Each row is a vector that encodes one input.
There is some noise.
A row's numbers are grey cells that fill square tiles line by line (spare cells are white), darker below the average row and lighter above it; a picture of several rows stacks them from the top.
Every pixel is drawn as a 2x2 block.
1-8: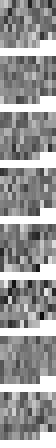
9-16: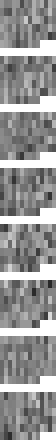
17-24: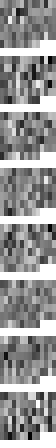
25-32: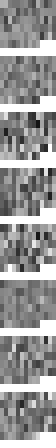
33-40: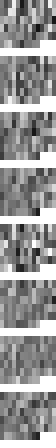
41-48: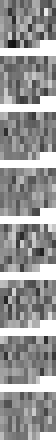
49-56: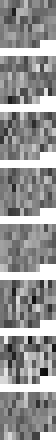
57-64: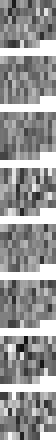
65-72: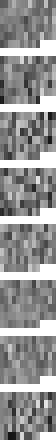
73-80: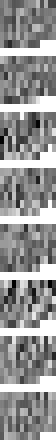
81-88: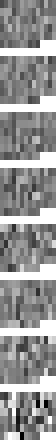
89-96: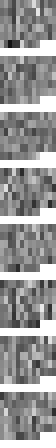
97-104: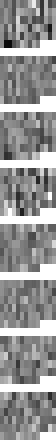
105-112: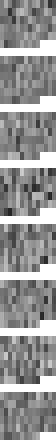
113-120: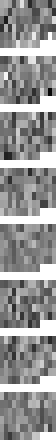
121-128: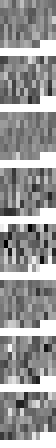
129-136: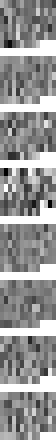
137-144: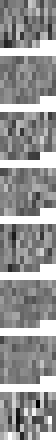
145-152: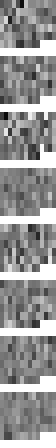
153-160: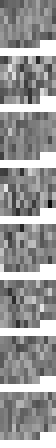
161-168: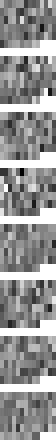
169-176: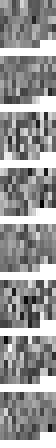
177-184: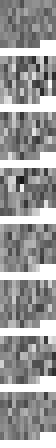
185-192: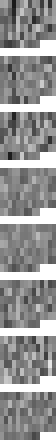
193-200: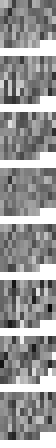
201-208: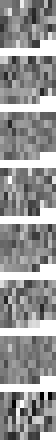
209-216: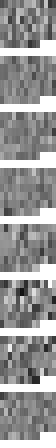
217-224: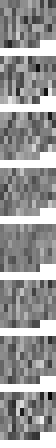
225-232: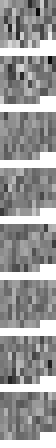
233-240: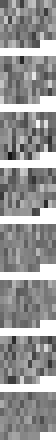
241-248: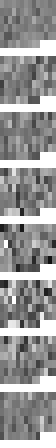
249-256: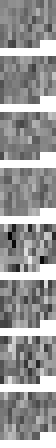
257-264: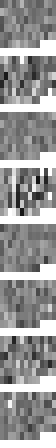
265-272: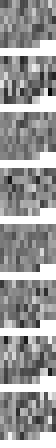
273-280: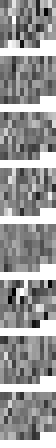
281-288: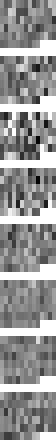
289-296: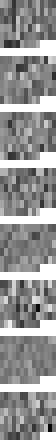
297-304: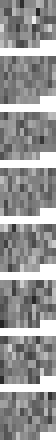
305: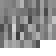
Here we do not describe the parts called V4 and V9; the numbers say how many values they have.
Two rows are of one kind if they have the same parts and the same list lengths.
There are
3 kinds of row.
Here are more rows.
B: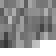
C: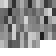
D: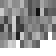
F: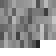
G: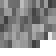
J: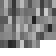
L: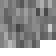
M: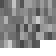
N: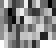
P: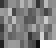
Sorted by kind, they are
B, D
C, F, J, M, N, P
G, L

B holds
a point on a 6-point line and a value of V4.
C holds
a value of V4 and a value of V9.
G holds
a point on a 7-point line and a true/false value.
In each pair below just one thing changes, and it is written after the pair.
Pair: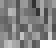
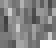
the place on the 7-point line
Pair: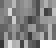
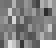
the place on the 7-point line
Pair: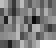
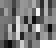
the place on the 7-point line
